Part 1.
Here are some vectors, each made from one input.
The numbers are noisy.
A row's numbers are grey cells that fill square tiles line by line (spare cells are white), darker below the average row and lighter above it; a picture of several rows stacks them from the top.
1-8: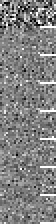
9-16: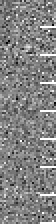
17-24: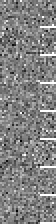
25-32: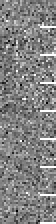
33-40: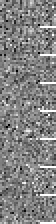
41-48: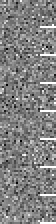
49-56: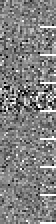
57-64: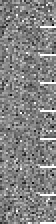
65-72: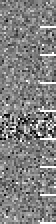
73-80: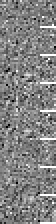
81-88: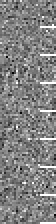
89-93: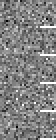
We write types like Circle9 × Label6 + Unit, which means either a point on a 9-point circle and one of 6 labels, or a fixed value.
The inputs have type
Bool × Circle9 + Unit.
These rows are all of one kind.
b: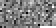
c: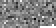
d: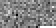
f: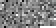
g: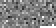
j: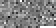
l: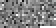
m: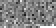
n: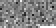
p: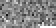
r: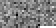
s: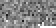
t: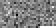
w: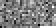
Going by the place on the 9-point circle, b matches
d, r, t and w.
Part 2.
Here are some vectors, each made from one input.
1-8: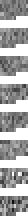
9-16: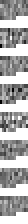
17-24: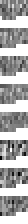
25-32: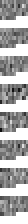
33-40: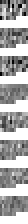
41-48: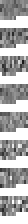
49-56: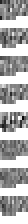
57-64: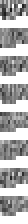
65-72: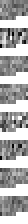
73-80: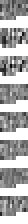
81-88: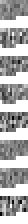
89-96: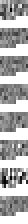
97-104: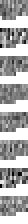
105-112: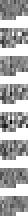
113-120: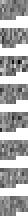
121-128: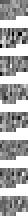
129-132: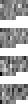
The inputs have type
(Bool × Bool × Bool + Unit) × Line9.
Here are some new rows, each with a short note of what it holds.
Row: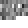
a point on a 9-point line
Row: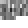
a point on a 9-point line and three true/false values
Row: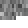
a point on a 9-point line and three true/false values
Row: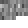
a point on a 9-point line
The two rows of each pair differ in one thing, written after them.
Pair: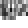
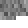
one of the three true/false values
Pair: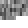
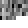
the place on the 9-point line
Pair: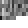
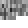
the place on the 9-point line
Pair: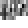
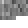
the place on the 9-point line
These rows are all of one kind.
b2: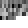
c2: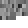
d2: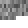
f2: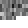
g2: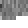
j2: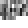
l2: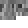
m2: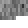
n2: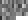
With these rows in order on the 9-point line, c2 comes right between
l2 and n2.
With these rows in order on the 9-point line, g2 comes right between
b2 and j2.
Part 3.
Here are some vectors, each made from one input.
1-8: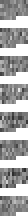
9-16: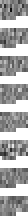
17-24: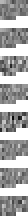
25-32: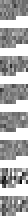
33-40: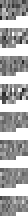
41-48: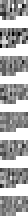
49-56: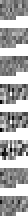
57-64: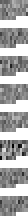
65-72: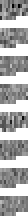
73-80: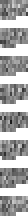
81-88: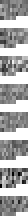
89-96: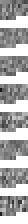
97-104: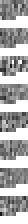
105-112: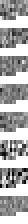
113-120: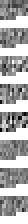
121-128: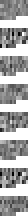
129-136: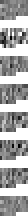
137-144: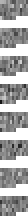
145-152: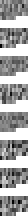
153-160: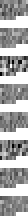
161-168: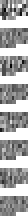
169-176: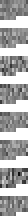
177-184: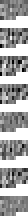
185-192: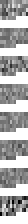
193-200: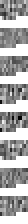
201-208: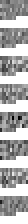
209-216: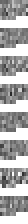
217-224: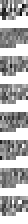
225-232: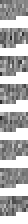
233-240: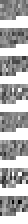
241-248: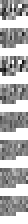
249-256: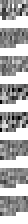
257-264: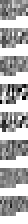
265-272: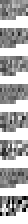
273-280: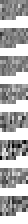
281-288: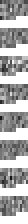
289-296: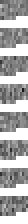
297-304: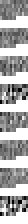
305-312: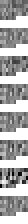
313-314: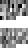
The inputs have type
(Circle8 + Unit) × Line9.
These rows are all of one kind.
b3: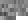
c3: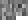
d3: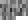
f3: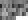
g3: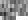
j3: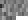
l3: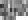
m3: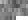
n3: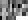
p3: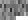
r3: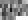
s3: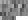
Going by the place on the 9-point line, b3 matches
c3, j3 and l3.
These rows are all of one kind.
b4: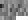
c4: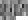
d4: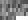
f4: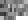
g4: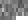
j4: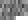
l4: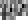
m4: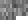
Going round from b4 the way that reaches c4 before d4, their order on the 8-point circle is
b4, c4, j4, l4, g4, d4, m4, f4.
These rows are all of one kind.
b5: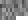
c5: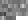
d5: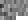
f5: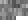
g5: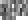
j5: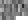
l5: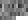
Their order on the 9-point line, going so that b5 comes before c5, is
b5, j5, l5, g5, f5, d5, c5.
